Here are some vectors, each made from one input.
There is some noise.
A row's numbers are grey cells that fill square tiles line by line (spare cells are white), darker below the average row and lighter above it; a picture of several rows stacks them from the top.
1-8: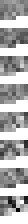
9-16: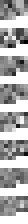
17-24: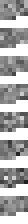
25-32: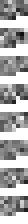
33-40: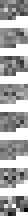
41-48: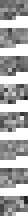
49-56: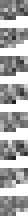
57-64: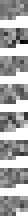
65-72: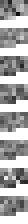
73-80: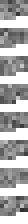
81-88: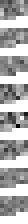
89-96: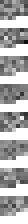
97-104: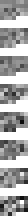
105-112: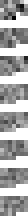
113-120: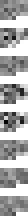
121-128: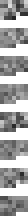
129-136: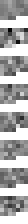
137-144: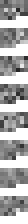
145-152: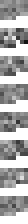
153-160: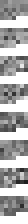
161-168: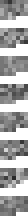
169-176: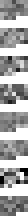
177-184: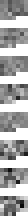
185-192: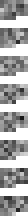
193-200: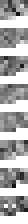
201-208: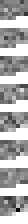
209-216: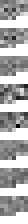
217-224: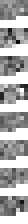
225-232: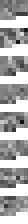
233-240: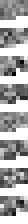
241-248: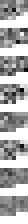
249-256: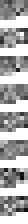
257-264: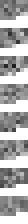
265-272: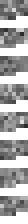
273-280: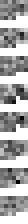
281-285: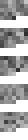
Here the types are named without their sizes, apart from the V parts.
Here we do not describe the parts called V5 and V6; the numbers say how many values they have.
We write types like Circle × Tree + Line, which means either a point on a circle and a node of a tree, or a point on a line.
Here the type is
(Bool × (Tree + Unit) × V6 + V5) × Line.
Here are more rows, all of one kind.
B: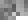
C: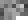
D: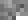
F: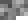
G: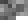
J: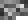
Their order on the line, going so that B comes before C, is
B, C, D, J, F, G.
